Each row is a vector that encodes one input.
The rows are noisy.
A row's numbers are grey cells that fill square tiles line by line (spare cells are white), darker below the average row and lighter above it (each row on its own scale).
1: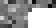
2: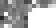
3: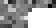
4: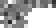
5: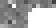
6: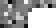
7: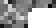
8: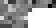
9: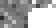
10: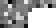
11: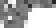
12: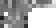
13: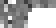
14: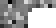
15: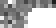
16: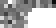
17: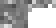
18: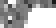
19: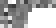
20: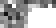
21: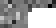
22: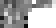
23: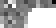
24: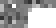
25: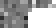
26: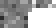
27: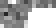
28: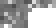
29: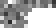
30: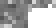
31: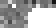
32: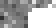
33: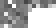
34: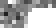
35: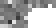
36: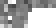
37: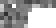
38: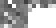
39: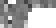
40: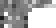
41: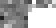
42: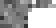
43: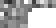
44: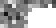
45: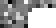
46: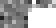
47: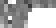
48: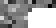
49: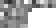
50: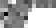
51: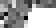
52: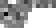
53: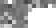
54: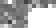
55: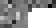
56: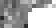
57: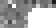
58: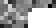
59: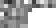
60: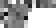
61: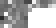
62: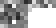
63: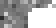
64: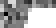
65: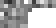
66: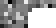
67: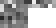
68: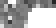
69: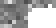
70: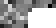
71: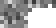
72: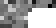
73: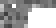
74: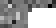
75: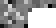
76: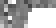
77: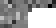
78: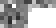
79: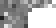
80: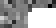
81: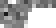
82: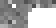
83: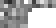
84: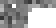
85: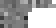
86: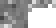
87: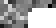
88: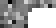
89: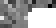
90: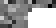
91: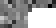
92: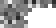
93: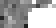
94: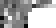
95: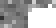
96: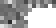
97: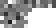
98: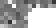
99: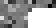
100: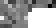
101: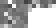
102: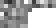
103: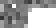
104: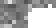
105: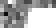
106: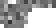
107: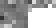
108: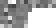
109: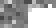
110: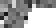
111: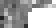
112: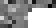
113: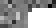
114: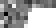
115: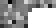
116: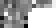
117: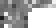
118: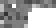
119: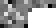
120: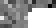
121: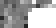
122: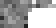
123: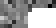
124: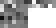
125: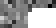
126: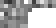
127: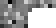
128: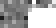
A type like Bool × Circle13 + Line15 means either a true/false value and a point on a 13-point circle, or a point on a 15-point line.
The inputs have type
List2(Line9).
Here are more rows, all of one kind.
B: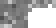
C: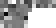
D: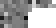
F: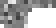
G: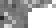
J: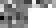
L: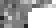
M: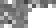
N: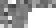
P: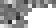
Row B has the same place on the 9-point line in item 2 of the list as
F, G, L and P.
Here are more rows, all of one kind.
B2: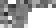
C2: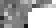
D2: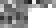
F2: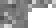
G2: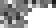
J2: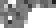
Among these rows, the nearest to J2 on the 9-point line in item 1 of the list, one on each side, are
B2 and G2.
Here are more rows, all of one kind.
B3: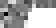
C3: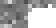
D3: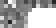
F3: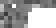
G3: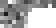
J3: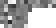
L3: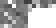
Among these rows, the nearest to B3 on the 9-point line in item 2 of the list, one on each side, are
F3 and G3.
